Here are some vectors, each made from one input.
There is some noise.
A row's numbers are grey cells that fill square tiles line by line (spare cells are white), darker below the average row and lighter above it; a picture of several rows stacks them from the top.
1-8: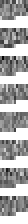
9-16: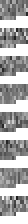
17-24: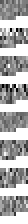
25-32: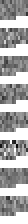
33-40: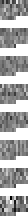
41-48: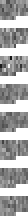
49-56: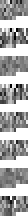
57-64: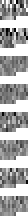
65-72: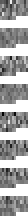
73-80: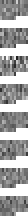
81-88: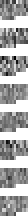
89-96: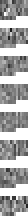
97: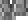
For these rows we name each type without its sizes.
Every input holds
a label, together with either a label, or four true/false values.
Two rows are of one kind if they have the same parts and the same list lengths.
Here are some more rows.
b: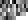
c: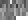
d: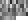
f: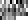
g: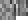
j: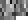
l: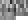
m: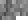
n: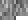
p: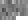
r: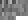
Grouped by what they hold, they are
b, j
c, d, f, g, l, m, n, p, r

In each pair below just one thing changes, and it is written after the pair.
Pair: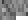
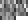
the label
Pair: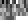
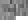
one of the four true/false values
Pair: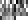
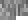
the label
